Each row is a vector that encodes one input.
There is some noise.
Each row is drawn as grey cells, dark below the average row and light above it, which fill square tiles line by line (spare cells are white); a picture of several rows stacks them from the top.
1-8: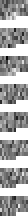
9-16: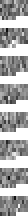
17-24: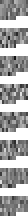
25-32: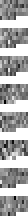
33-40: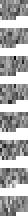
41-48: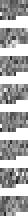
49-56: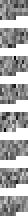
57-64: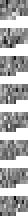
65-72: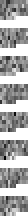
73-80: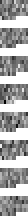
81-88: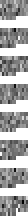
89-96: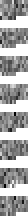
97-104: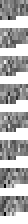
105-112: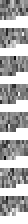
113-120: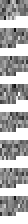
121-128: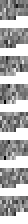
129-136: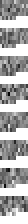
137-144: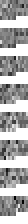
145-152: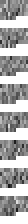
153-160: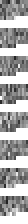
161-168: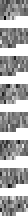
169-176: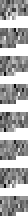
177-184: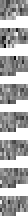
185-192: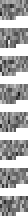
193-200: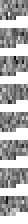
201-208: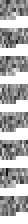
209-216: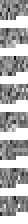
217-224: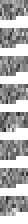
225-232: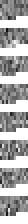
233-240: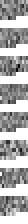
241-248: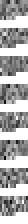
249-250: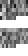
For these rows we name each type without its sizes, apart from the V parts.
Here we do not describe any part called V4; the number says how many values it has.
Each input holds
either a point on a line, or a true/false value and a value of V4.
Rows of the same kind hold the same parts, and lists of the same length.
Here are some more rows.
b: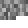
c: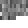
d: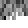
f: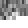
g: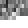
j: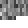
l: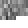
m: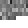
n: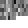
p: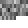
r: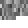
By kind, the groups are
b, c, j, l, m, n, p, r
d, f, g

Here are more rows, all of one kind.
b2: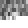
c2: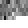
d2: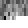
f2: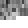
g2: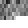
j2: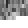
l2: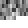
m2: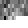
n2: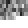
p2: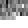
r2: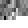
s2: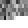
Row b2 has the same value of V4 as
g2, n2, p2 and s2.
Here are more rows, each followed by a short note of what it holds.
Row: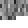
a point on a line
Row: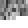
a true/false value and a value of V4
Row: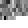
a true/false value and a value of V4
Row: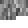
a point on a line
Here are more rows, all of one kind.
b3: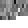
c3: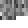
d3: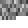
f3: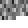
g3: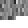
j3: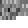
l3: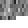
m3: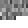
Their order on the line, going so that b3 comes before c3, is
g3, l3, b3, c3, m3, f3, j3, d3.
